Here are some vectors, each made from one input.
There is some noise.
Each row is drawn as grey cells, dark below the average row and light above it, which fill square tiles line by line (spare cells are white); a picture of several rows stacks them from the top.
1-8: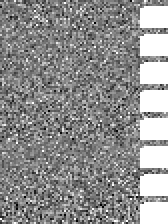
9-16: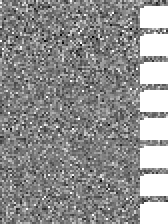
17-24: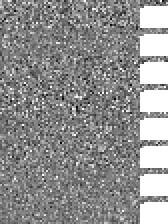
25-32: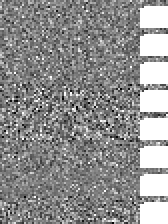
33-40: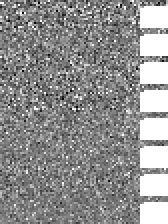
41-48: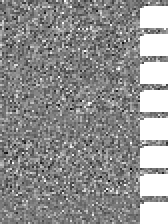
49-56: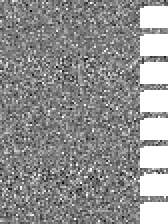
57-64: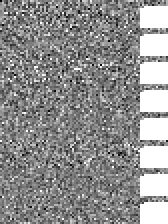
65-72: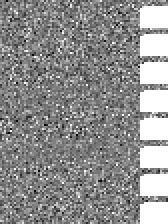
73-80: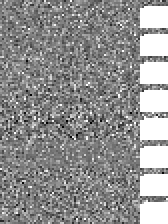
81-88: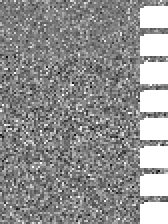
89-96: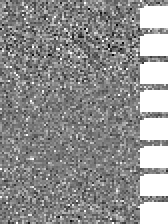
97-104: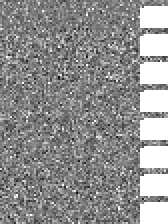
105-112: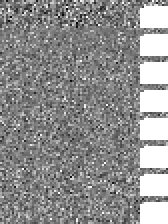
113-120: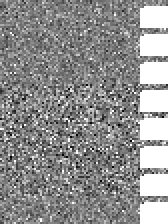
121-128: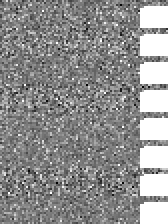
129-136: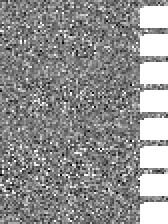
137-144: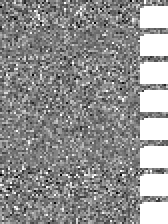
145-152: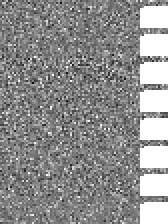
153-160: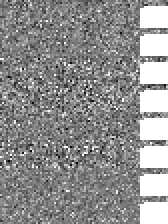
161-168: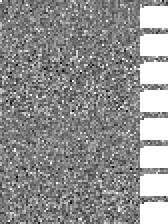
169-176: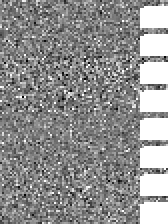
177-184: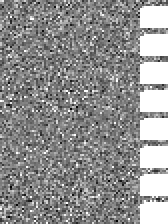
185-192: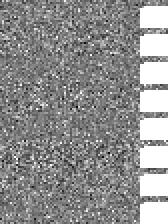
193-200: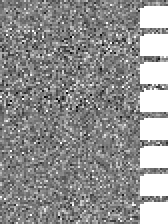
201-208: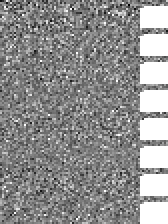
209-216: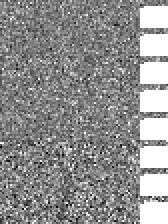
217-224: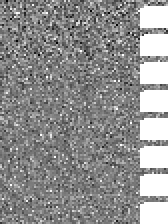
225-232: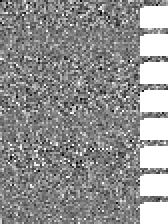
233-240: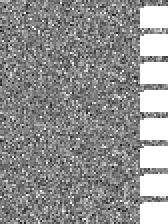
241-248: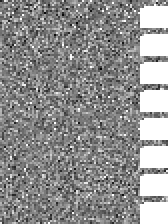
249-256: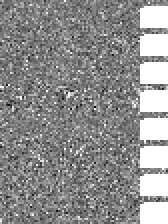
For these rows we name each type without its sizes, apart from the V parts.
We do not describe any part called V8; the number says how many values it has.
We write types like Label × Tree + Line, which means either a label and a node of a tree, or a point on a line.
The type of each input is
Bool × Line × List(V8) + Circle.
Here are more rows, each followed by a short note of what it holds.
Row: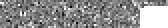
a point on a circle
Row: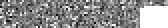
a point on a circle
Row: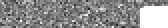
a point on a line and a true/false value, together with a list of two items
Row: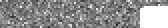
a point on a line and a true/false value, together with a list of two items
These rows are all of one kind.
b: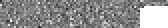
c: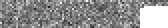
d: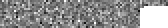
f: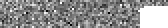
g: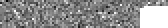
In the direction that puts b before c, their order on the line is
f, b, c, g, d.
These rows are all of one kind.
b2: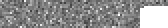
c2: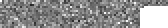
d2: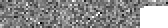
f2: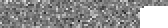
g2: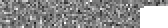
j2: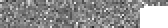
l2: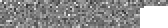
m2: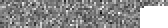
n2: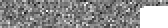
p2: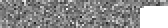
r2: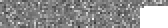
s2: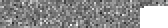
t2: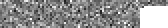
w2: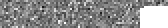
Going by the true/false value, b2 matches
j2, m2, r2 and s2.
